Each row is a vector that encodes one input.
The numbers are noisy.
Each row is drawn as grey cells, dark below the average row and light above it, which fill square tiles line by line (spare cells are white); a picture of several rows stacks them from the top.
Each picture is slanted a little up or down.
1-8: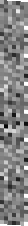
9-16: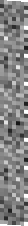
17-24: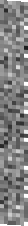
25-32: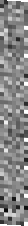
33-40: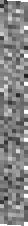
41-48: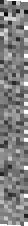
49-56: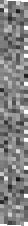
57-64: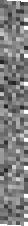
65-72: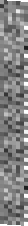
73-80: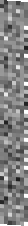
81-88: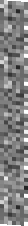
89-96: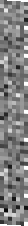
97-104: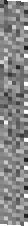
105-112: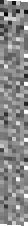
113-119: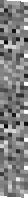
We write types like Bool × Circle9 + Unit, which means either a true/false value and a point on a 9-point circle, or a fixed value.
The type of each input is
List2(Circle8).
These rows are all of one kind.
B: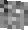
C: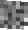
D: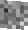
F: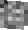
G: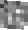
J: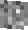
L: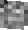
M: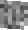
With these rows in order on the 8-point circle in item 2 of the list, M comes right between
G and J.
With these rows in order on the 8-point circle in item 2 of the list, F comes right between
G and L.
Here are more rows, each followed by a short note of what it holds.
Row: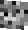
the empty list
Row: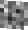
a list of one item
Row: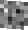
a list of one item
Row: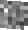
a list of one item
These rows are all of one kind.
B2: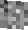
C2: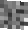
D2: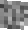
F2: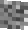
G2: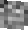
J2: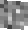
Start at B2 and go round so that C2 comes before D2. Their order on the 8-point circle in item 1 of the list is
B2, G2, C2, F2, D2, J2.
